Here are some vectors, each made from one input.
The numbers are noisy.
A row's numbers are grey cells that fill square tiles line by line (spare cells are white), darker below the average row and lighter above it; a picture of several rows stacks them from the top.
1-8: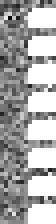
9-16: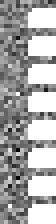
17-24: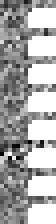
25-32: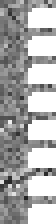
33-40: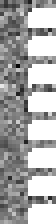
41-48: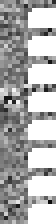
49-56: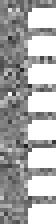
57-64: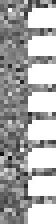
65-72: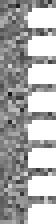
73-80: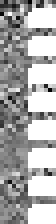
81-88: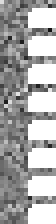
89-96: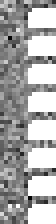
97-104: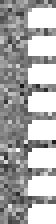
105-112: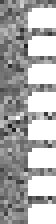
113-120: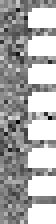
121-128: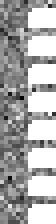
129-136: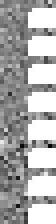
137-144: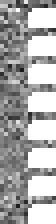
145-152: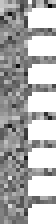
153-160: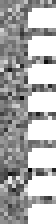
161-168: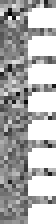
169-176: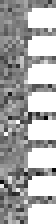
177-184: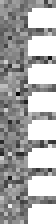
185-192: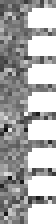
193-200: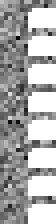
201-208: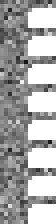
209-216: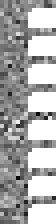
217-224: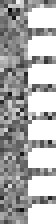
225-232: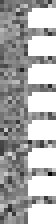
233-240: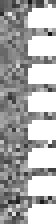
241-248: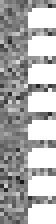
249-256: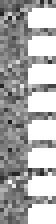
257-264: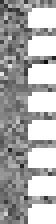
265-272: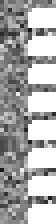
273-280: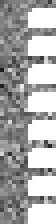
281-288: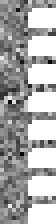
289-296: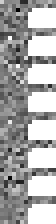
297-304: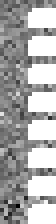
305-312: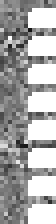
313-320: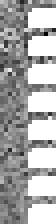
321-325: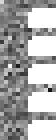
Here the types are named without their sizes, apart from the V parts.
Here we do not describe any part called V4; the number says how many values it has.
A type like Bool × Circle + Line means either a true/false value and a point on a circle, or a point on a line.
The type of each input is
Line × List(Circle + V4).
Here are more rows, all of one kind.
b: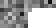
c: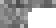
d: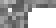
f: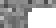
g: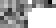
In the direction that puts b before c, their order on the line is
b, g, c, f, d.
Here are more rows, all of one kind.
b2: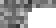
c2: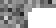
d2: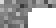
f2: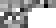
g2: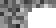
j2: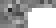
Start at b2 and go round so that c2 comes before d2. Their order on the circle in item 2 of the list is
b2, c2, g2, d2, f2, j2.
